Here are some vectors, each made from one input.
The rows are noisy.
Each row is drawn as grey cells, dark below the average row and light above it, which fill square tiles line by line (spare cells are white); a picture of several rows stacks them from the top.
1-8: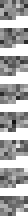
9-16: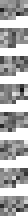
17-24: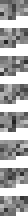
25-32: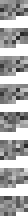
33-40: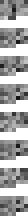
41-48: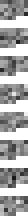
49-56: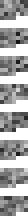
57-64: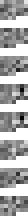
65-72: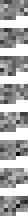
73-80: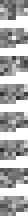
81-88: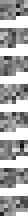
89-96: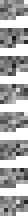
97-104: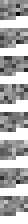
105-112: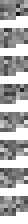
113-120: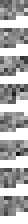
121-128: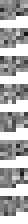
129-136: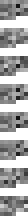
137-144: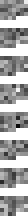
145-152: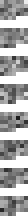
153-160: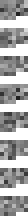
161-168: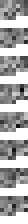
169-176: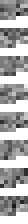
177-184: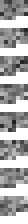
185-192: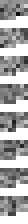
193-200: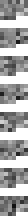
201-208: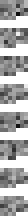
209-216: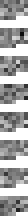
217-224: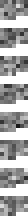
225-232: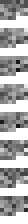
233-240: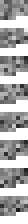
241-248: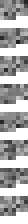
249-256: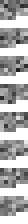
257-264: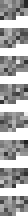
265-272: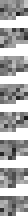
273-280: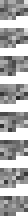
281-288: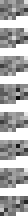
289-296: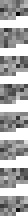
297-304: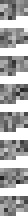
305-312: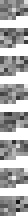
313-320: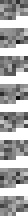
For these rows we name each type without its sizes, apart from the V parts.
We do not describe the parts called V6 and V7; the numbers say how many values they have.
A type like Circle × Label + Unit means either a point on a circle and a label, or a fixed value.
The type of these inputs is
List(Line) + Tree × Tree + V6 × V7.
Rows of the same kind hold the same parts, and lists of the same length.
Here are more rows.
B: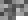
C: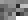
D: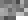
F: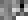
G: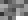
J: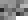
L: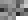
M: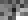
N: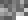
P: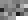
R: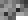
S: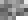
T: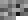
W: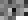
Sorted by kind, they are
B, D, G, M, N, W
C, J, L, P, T
F
R
S

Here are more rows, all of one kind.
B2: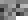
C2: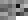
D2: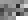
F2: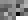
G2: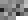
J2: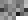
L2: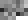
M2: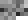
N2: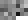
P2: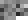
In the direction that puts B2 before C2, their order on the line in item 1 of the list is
D2, B2, P2, G2, L2, M2, J2, N2, F2, C2.
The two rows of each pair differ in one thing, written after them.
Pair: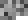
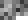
the value of V6
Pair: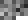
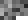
the value of V6
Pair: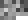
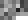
the value of V6
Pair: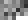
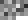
the value of V6
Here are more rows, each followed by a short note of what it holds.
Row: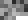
a value of V6 and a value of V7
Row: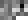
the empty list
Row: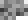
a list of one item
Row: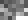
a node of each of two trees
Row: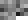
a list of two items
